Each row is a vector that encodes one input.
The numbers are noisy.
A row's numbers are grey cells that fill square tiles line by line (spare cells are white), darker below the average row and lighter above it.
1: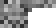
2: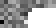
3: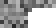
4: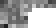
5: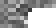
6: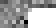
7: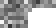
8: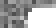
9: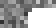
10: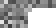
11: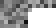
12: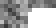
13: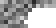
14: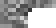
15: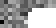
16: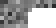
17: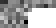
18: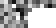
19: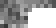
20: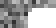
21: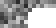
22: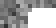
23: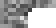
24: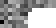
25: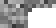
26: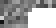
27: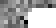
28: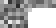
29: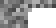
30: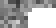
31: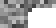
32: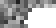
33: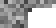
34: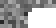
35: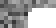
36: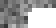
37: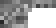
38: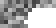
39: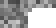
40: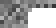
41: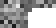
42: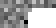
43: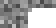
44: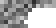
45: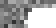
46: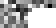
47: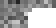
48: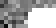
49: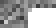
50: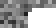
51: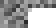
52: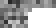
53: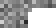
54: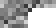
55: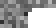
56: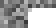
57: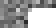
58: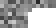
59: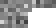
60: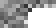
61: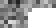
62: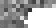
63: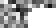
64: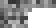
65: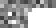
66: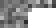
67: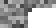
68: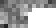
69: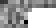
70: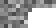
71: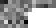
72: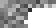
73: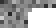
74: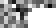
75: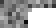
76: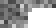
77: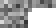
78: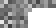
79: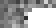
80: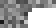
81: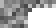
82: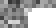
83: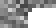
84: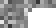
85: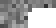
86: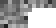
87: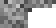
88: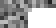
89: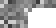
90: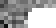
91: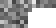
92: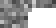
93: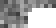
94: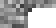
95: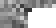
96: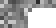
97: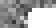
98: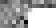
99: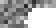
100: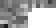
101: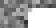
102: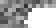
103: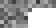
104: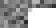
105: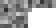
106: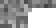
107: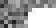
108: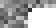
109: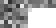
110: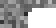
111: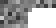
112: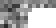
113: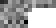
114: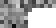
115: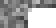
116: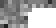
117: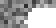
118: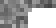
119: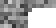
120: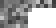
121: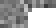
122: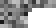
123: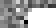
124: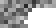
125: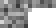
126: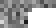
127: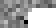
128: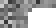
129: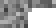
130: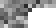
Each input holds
a list of up to two items, each a point on a 3-point line and a point on a 5-point line.
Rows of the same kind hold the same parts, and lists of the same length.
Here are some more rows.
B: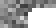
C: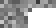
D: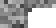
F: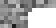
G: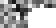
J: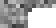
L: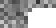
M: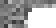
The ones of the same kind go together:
B, D, F, J, M
C, L
G

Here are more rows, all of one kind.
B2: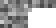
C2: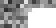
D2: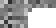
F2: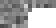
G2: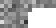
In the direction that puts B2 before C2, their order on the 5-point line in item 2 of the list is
D2, F2, B2, G2, C2.
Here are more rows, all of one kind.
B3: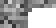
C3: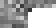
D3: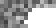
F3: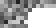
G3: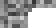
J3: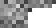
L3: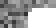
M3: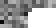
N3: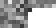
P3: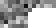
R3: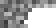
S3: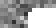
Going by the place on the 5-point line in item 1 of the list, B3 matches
C3 and N3.
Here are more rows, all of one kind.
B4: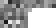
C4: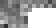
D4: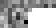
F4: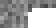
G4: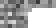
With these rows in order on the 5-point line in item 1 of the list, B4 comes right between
D4 and F4.
